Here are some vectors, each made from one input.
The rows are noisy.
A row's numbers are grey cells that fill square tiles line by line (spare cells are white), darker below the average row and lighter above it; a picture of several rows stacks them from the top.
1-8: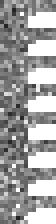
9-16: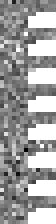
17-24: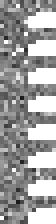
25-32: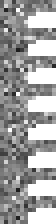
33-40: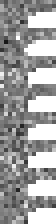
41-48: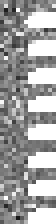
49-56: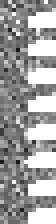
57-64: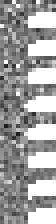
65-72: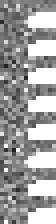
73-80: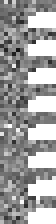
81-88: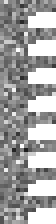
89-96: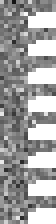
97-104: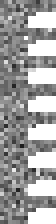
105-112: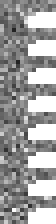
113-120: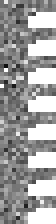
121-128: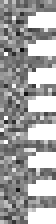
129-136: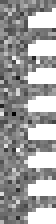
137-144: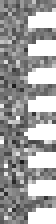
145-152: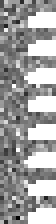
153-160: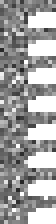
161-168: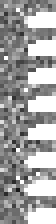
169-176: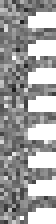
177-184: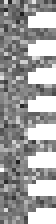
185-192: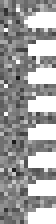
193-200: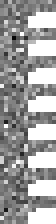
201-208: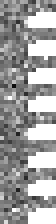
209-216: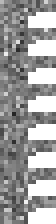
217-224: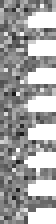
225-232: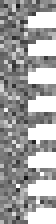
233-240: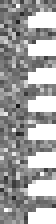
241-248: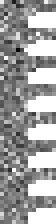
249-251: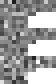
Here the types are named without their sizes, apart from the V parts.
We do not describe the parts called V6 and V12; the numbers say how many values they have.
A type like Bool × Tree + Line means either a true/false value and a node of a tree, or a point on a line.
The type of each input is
Bool × Line + Circle × V6 × V12.
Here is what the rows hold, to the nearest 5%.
About 65% of them hold a point on a circle, a value of V6 and a value of V12. The rest hold a point on a line and a true/false value.
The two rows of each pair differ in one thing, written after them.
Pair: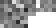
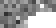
the place on the line
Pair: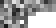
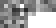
the place on the line
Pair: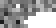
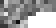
the place on the line
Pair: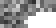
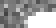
the true/false value
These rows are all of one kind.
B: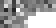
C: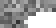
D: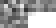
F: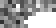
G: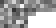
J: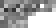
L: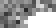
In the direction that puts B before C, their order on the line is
B, J, L, F, C, G, D.
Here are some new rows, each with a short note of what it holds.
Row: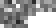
a point on a line and a true/false value
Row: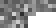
a point on a circle, a value of V6 and a value of V12
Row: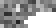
a point on a line and a true/false value
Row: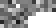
a point on a line and a true/false value
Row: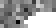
a point on a line and a true/false value
